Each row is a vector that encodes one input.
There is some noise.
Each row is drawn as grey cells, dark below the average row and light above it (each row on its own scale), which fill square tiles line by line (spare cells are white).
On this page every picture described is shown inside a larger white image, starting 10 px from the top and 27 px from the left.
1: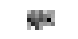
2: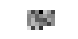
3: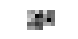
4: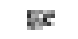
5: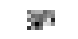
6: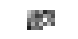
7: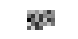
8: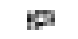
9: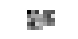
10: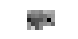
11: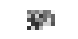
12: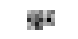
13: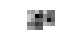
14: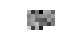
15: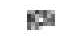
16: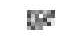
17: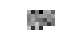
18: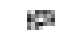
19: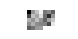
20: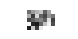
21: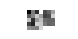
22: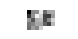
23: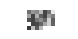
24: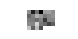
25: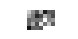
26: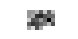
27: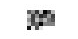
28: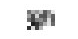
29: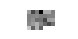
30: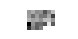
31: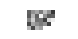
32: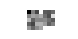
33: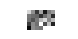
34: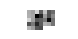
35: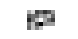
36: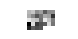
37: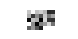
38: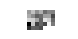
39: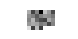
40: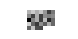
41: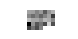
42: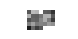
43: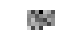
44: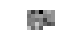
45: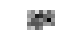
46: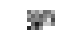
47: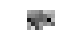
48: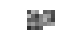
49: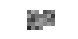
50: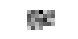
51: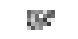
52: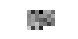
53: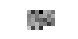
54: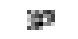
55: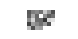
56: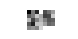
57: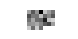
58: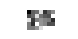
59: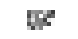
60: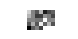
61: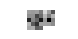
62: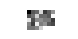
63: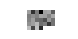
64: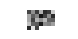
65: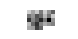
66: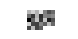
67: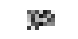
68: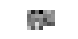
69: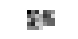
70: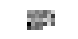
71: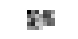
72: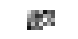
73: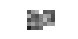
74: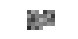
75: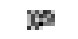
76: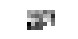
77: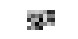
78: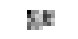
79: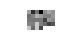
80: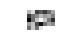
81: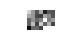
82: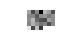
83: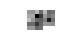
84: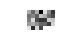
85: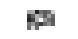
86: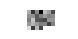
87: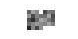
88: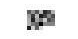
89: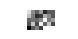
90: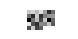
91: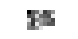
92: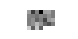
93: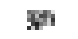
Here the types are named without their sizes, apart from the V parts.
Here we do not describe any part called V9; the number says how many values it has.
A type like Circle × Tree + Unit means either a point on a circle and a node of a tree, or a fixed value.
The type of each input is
Bool × (Line + V9).
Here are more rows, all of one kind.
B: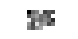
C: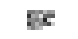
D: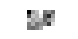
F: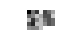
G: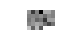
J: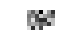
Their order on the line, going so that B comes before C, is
B, F, D, C, J, G.
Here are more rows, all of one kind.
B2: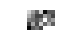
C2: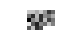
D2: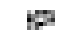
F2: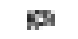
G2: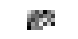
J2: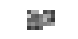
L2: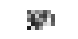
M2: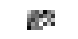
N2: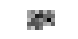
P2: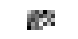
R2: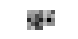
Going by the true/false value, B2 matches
D2, J2 and R2.
